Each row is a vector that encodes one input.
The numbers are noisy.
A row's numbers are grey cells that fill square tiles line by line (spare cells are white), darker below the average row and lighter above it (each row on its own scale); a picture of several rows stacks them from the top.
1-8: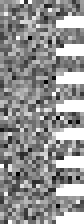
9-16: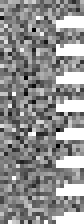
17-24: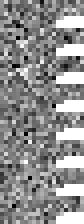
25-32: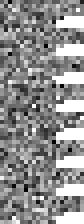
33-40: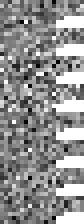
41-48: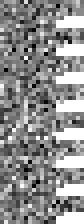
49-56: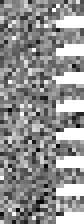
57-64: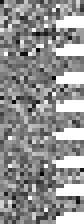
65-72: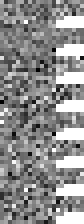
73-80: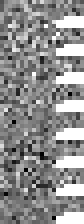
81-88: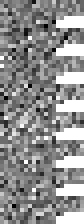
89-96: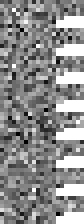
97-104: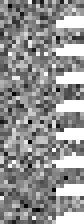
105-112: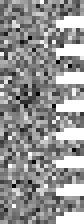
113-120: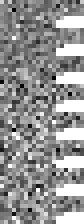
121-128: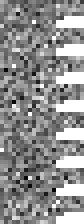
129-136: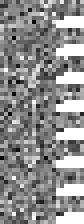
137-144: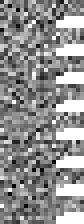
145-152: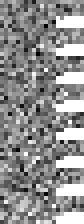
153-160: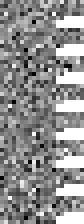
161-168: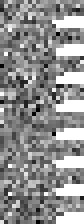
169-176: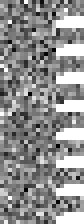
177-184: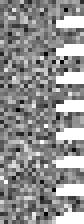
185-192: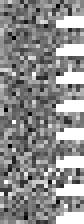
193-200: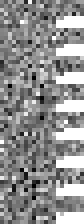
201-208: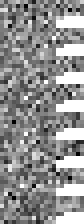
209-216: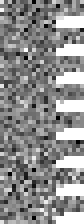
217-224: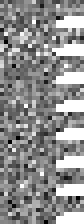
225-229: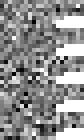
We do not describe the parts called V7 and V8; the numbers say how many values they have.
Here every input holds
either a point on a 5-point circle and a true/false value, or a fixed value, or a value of V7 and a value of V8.
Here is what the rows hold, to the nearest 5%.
About 25% of them hold a point on a 5-point circle and a true/false value. A few of them hold a fixed value. The rest hold a value of V7 and a value of V8.
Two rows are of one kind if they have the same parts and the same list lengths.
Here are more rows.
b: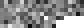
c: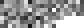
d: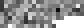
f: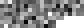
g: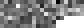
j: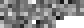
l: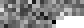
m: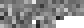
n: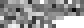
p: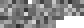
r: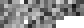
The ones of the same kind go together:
b, r
c, d, n
f, g, j, l, m, p

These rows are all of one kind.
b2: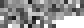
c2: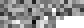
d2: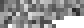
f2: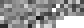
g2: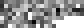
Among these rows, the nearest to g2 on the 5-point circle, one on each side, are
c2 and d2.
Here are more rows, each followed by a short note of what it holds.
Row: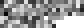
a point on a 5-point circle and a true/false value
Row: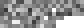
a point on a 5-point circle and a true/false value
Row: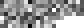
a point on a 5-point circle and a true/false value
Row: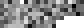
a fixed value
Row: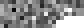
a value of V7 and a value of V8
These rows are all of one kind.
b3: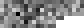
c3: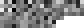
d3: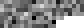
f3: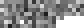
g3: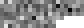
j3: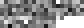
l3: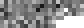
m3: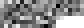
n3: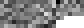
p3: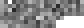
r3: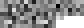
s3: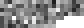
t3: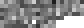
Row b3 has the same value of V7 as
g3, j3, l3 and t3.
